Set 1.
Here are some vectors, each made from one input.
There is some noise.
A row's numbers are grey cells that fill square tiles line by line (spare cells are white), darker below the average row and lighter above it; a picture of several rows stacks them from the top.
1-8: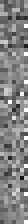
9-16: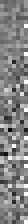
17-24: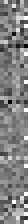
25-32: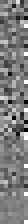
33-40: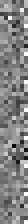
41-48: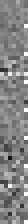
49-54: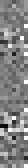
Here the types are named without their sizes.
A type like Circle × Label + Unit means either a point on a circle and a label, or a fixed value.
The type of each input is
Tree.
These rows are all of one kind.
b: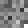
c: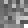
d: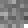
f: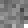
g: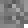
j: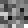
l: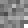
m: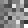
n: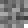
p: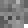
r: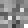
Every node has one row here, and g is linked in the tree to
n.
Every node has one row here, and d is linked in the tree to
j and r.
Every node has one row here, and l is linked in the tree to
b, f, j and n.
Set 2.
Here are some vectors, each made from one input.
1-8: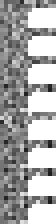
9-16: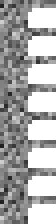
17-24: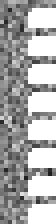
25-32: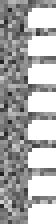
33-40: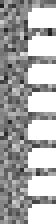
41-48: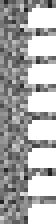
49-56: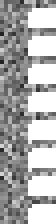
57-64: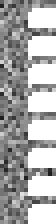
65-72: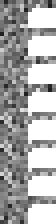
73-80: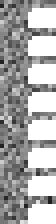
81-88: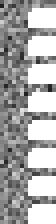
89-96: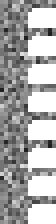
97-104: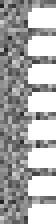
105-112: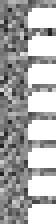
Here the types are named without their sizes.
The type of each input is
Label.
